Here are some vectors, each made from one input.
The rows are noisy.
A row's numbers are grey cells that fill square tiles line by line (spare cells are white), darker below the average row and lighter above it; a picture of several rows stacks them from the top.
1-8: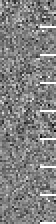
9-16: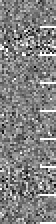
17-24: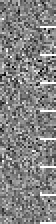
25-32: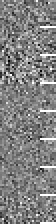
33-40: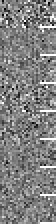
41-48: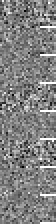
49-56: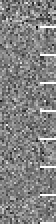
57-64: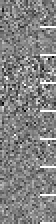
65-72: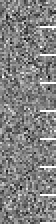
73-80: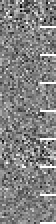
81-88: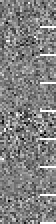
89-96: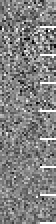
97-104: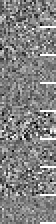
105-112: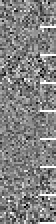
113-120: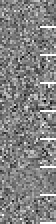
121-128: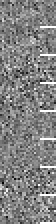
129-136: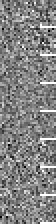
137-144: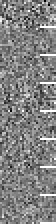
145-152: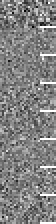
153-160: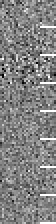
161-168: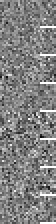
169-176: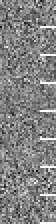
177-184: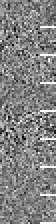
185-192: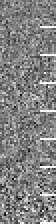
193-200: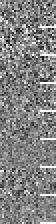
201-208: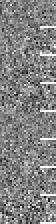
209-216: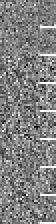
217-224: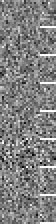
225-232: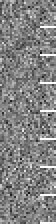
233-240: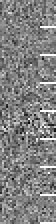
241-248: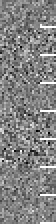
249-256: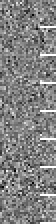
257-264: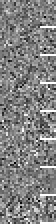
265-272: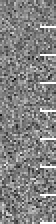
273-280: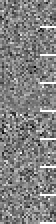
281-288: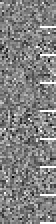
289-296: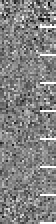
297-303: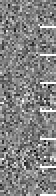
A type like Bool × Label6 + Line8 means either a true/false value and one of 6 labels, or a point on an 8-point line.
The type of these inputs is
(Bool × Bool × Bool × Bool + Line19) × Tree9.
